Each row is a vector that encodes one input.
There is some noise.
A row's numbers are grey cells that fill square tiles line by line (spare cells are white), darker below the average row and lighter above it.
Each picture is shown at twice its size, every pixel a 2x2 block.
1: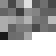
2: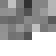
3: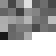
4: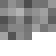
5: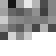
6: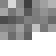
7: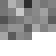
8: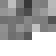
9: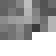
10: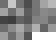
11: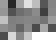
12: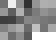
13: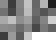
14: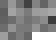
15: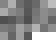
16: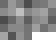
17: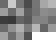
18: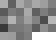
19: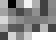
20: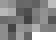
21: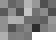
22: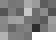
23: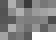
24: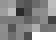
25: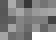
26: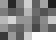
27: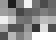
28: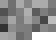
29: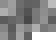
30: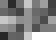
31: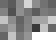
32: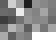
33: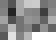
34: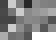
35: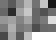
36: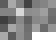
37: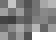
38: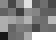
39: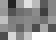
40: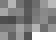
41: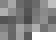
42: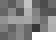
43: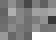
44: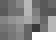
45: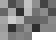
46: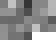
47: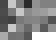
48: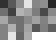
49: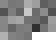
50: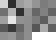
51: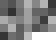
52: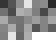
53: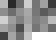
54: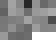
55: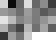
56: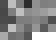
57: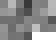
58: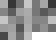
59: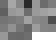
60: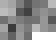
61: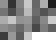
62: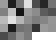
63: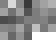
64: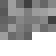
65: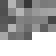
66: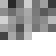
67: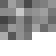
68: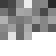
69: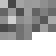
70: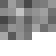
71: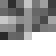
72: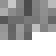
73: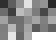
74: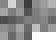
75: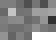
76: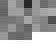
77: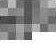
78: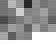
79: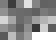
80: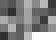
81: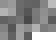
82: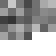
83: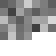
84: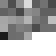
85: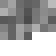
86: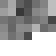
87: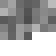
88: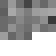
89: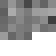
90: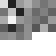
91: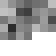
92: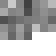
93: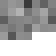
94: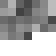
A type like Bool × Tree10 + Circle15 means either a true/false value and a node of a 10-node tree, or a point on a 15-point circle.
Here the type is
Bool × Bool × Bool + Line10.
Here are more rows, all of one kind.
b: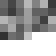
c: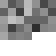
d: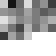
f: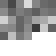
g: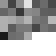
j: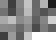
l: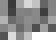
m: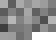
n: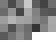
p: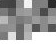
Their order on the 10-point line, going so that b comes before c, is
l, f, p, d, j, b, g, n, c, m.
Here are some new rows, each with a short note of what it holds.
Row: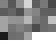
a point on a 10-point line
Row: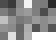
a point on a 10-point line
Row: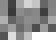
a point on a 10-point line
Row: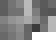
a point on a 10-point line
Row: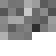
a point on a 10-point line
